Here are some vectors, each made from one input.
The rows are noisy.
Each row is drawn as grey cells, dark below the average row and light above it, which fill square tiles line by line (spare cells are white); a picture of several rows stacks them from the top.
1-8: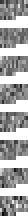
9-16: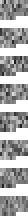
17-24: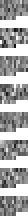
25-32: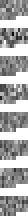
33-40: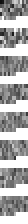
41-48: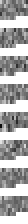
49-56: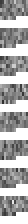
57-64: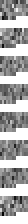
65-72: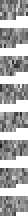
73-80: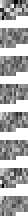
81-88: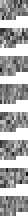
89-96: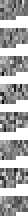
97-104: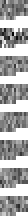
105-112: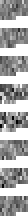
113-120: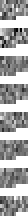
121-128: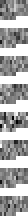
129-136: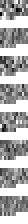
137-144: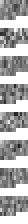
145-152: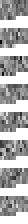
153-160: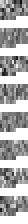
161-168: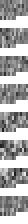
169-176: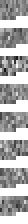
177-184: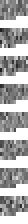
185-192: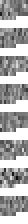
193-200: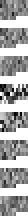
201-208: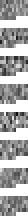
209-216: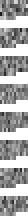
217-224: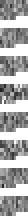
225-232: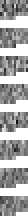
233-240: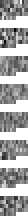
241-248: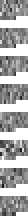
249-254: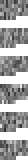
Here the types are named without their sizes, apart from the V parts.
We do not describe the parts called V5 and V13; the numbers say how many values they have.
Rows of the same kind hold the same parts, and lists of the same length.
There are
2 kinds of row.
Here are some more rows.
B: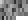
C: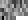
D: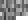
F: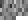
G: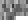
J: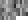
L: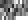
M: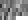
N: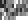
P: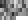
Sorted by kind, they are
B, C, G, J
D, F, L, M, N, P

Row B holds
a node of a tree, a value of V5 and a value of V13.
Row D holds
a point on a line, a node of a tree and a value of V5.
